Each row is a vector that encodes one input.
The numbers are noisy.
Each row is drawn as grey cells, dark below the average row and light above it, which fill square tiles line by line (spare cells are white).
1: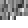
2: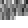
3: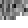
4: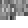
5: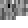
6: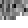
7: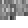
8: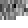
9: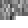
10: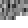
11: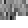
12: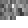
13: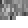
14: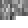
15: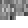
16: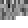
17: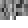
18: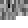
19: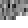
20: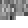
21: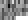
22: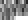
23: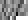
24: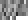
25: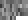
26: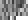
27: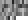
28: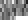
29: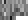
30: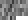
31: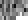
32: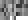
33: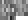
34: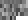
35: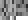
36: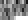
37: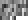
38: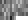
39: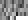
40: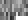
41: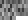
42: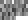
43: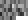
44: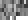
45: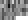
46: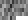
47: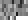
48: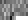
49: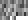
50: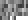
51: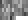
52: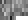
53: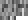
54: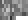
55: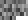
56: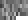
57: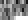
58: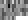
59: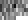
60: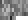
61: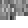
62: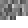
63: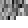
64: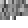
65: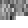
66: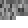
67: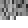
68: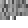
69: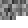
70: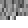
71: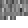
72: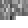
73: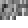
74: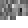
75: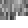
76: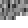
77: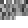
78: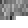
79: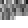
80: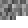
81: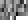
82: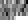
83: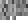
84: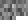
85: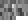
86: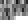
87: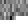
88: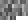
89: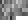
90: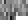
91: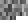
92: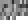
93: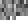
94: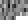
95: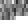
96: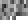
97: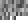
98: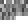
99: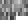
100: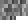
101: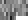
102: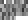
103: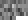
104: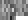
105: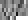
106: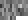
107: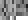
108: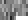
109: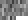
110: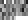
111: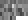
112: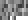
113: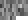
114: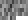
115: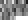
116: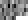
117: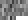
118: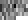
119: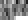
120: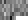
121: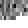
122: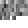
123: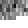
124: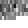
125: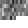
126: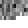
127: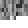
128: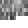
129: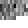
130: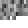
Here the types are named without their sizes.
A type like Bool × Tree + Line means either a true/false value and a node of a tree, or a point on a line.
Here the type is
Bool × Bool × Bool + Circle + Line.
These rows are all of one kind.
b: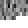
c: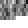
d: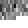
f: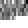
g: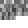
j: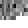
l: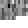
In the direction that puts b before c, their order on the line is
d, j, b, l, g, f, c.
